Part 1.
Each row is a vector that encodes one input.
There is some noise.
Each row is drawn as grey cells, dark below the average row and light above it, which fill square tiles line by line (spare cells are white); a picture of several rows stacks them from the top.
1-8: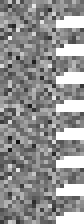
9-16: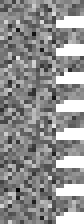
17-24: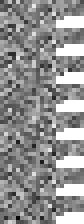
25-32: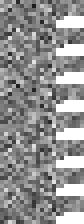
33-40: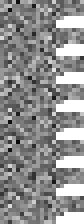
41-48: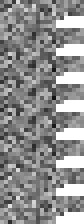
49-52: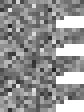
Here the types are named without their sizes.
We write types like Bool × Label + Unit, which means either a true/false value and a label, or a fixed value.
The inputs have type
Bool × Line.
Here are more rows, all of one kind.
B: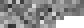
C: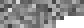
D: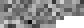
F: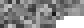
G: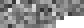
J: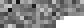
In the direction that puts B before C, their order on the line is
D, B, J, F, C, G.
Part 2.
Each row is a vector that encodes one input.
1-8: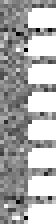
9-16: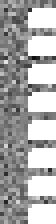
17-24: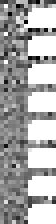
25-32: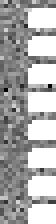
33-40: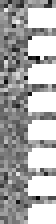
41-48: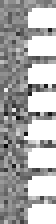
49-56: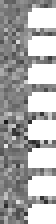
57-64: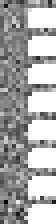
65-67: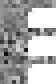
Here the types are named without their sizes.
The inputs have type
Bool × Bool × Bool × Bool + Circle.
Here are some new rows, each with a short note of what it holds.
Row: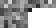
a point on a circle
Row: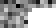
four true/false values
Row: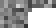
a point on a circle
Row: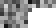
a point on a circle
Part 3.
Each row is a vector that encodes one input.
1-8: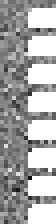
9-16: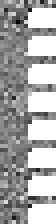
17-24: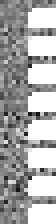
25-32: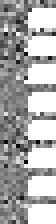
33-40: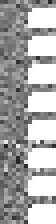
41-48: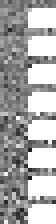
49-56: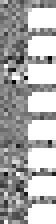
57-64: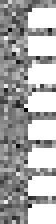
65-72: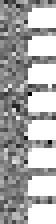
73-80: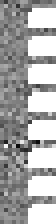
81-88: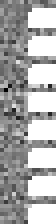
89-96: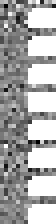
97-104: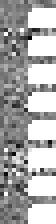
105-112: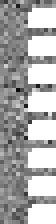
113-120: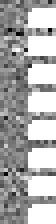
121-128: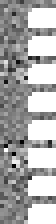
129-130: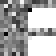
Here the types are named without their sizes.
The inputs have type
Circle + Tree.
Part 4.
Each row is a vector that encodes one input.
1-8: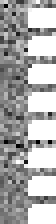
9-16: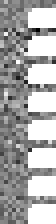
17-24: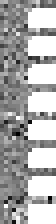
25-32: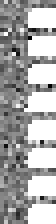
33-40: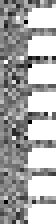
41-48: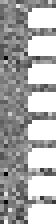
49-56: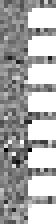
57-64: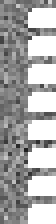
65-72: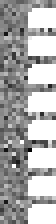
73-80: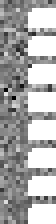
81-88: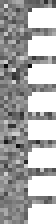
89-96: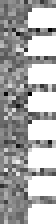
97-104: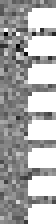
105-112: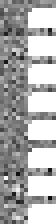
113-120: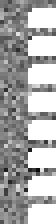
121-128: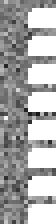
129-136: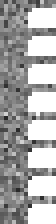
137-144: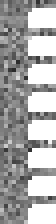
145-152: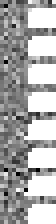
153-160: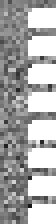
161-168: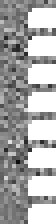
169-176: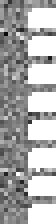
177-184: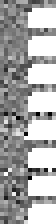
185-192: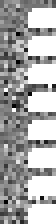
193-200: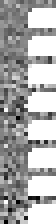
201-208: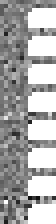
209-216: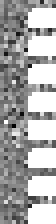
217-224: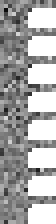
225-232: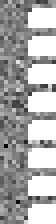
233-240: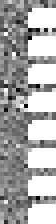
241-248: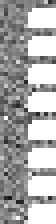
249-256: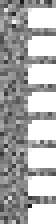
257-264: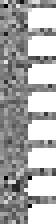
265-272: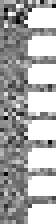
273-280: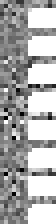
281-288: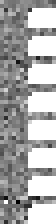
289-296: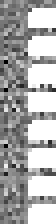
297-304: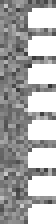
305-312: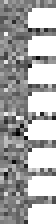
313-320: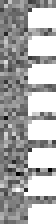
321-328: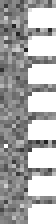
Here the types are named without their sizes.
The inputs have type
Circle + Tree.
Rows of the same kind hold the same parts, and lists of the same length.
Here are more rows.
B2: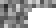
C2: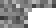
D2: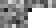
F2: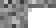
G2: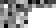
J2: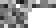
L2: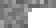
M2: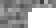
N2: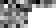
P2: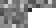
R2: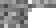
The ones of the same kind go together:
B2, D2, M2, N2, R2
C2, F2, G2, J2, L2, P2

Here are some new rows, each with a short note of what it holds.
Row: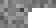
a point on a circle
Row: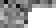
a node of a tree
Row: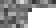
a node of a tree
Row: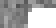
a node of a tree
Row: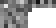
a point on a circle
